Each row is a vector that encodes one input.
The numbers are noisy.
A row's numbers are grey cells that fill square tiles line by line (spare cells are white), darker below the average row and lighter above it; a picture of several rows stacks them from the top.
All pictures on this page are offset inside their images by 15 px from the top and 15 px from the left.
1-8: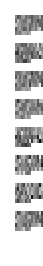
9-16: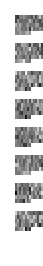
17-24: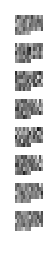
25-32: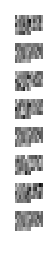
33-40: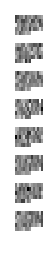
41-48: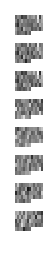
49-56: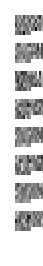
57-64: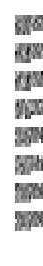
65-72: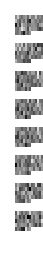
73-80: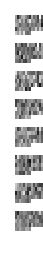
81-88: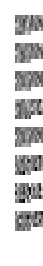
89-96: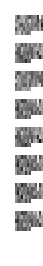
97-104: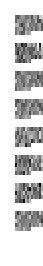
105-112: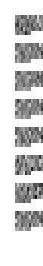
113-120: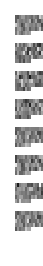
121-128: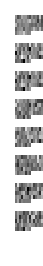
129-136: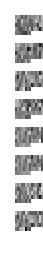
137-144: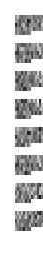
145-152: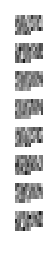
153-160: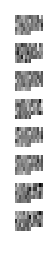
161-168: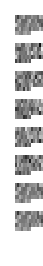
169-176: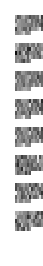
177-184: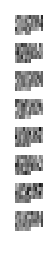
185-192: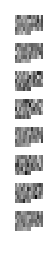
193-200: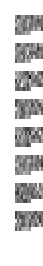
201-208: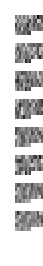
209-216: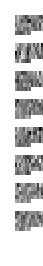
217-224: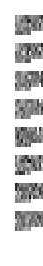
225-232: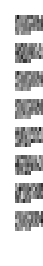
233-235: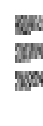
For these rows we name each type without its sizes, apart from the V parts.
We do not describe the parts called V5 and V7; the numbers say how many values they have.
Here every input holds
either a label and a value of V5, or a point on a line and a true/false value, or a value of V7.
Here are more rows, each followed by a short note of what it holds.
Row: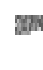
a value of V7
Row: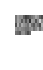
a label and a value of V5
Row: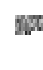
a point on a line and a true/false value
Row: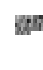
a label and a value of V5
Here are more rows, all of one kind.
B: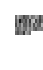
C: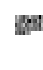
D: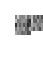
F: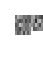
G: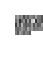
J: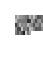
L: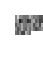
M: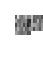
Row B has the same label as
G and L.
